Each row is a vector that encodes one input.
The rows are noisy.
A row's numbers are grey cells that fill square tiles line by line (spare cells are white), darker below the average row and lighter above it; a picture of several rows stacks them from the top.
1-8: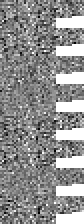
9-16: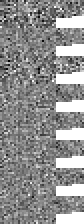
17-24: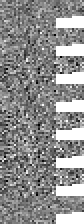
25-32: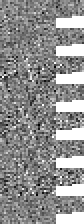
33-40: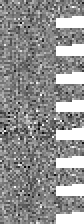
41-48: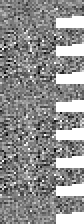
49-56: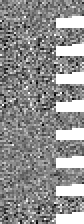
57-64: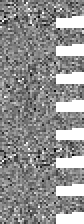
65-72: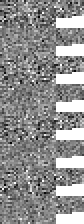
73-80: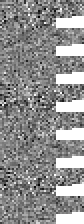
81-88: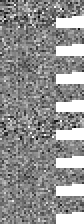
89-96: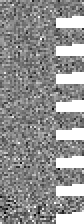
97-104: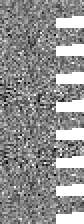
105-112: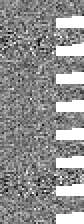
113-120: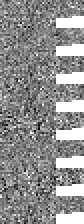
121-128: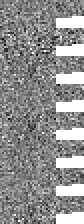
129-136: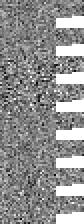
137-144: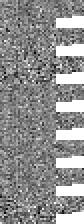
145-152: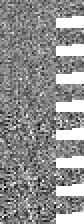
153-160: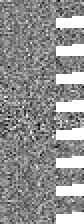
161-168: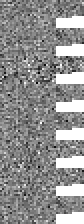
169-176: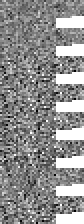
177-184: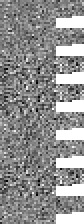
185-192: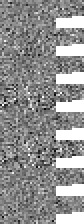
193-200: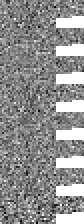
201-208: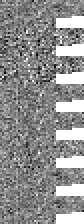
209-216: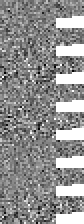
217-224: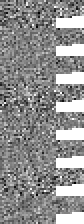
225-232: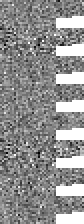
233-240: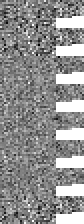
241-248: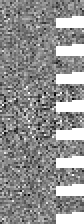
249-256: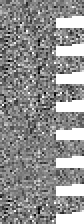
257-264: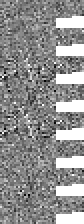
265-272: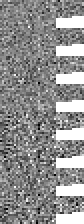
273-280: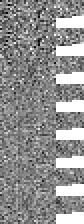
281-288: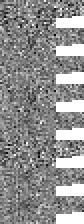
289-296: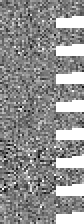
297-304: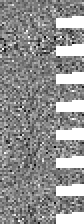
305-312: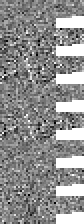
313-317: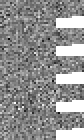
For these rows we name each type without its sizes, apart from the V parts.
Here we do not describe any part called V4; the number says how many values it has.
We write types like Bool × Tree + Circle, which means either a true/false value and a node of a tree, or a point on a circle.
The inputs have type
Circle + Line × (Line + V4).
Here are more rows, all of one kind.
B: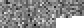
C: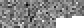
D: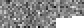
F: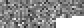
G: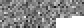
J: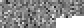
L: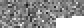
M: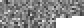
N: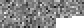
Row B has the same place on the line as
F, J and M.
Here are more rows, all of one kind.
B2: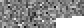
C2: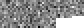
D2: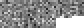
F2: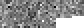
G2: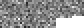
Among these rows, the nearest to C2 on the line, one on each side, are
F2 and G2.
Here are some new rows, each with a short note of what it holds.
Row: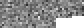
a point on each of two lines
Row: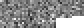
a point on a line and a value of V4
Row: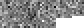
a point on a line and a value of V4
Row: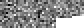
a point on a circle
